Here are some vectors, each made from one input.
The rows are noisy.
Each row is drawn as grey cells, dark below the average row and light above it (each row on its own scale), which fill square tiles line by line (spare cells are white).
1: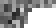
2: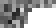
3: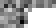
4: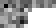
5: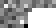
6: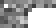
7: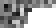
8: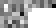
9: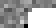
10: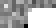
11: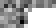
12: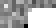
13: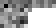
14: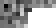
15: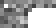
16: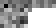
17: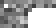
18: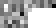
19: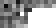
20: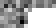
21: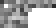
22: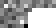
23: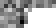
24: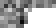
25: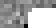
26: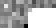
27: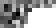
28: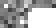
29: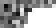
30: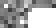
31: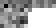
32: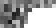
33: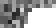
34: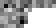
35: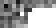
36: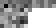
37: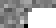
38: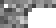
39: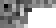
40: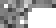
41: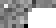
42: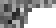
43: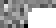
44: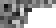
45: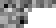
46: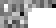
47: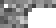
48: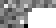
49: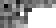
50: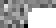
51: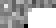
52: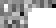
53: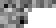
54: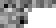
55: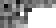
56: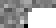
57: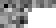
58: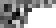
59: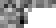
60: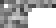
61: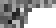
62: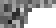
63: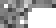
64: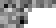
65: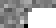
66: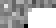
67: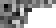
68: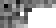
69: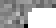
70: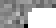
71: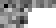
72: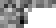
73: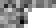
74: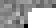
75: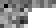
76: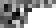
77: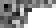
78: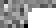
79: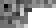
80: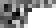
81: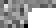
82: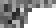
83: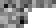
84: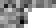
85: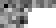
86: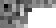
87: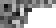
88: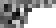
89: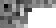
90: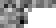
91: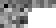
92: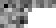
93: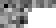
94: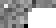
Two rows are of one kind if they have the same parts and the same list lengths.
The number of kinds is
2.
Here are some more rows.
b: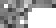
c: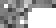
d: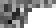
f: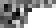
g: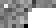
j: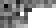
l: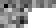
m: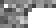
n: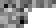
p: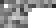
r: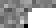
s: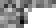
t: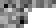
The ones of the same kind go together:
b, c, g, m, p, r
d, f, j, l, n, s, t

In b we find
one of 5 labels and a true/false value.
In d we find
a point on a 5-point line and a true/false value.
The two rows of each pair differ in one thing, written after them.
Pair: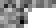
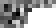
the true/false value
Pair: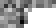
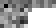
the place on the 5-point line
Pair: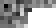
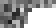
the place on the 5-point line
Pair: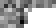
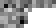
the place on the 5-point line
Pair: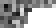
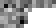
the true/false value
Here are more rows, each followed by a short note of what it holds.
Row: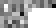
one of 5 labels and a true/false value
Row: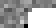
one of 5 labels and a true/false value
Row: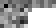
a point on a 5-point line and a true/false value
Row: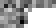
a point on a 5-point line and a true/false value
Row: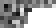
a point on a 5-point line and a true/false value
